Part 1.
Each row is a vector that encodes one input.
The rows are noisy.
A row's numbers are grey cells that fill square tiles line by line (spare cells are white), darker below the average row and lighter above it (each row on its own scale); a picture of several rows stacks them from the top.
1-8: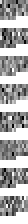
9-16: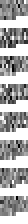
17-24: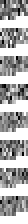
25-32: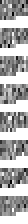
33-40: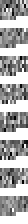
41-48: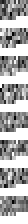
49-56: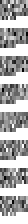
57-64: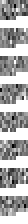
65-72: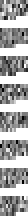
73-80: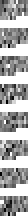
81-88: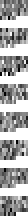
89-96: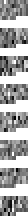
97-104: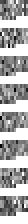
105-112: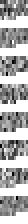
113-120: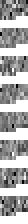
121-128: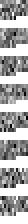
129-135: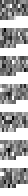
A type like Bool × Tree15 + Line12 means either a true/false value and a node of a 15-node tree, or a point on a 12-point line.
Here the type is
(Bool × Bool × Bool × Bool + Line6) × Circle11.
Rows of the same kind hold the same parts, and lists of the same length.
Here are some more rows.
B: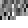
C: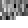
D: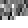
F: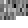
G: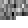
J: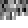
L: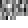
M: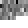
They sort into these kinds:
B, C, D, F, G, J, L
M

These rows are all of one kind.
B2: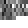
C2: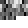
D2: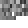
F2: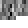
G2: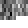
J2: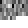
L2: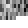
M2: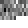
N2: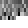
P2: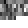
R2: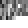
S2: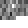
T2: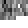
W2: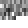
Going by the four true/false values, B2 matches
C2, G2, P2 and T2.
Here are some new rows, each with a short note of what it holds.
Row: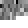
a point on an 11-point circle and a point on a 6-point line
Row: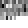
a point on an 11-point circle and four true/false values
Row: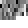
a point on an 11-point circle and a point on a 6-point line
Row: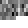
a point on an 11-point circle and four true/false values
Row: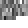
a point on an 11-point circle and a point on a 6-point line
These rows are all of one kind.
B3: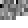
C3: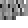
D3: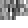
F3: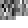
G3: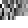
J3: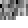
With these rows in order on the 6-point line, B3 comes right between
C3 and J3.
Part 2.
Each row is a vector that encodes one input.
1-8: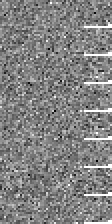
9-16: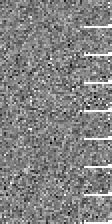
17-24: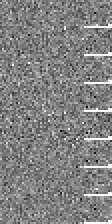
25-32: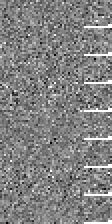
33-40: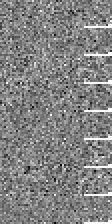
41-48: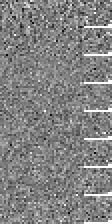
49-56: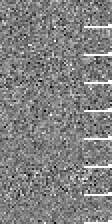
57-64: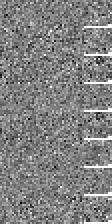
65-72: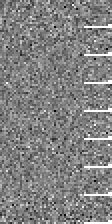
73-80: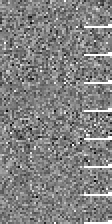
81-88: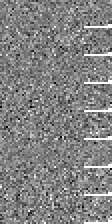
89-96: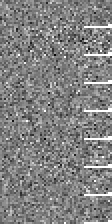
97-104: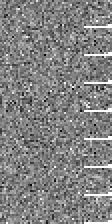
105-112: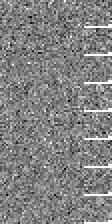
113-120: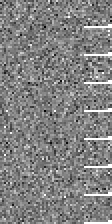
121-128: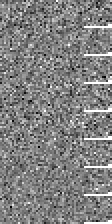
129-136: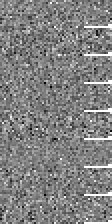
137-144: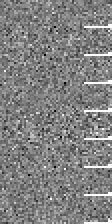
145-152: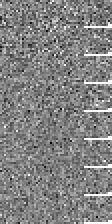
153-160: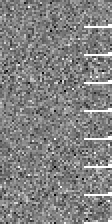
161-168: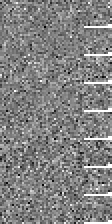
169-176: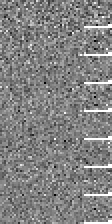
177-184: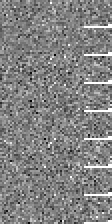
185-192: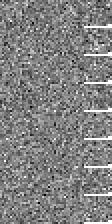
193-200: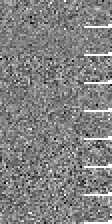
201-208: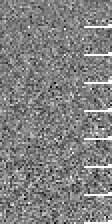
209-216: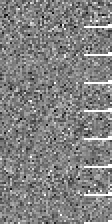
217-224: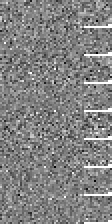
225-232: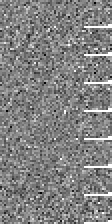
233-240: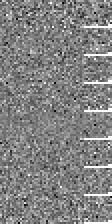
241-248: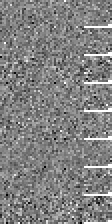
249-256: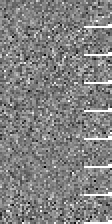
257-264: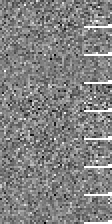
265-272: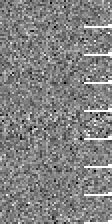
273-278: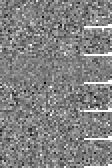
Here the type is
Bool × Bool × Bool × Bool × Line11 + Line3 × Line3.
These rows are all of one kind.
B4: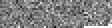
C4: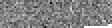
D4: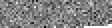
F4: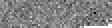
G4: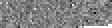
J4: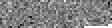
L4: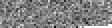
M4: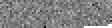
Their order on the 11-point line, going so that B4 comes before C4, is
M4, F4, D4, B4, L4, C4, J4, G4.
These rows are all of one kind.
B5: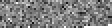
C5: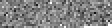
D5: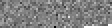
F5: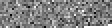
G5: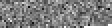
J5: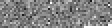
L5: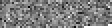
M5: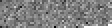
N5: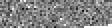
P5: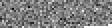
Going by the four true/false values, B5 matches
G5 and L5.
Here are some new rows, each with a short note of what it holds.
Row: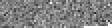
a point on an 11-point line and four true/false values
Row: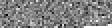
a point on each of two 3-point lines
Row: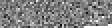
a point on each of two 3-point lines
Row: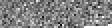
a point on each of two 3-point lines
